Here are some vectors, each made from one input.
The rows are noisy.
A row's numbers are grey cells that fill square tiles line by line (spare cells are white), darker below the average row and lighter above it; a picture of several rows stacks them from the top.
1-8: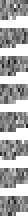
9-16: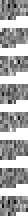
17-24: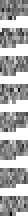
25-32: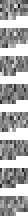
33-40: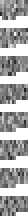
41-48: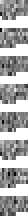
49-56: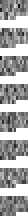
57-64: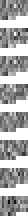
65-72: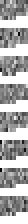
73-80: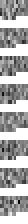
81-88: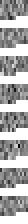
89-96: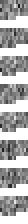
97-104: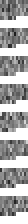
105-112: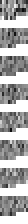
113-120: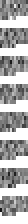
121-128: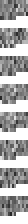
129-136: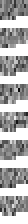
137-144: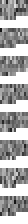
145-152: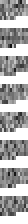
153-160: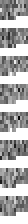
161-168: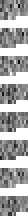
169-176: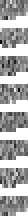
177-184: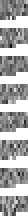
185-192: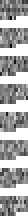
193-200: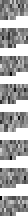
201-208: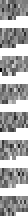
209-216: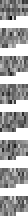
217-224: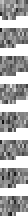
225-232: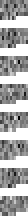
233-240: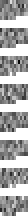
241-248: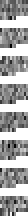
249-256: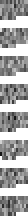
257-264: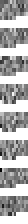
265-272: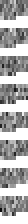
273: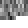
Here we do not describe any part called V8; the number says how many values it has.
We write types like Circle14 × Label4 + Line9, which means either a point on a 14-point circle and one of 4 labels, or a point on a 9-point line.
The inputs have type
Bool × V8 + Line4 + List2(Line6).
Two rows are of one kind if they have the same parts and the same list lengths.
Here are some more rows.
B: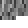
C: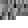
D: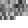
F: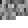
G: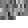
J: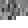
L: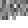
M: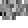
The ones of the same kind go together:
B, C, F, G
D
J
L
M

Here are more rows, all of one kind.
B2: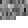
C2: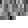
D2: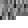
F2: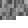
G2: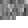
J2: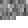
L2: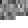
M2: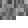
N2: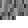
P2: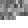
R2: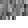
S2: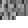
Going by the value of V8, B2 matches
G2, J2 and R2.
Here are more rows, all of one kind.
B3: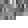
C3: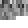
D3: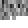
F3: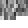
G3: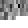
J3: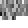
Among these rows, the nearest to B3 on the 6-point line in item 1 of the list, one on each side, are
C3 and F3.
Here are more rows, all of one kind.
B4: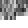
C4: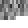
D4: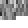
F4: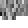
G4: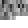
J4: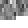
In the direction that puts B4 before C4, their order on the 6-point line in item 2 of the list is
B4, C4, F4, D4, J4, G4.
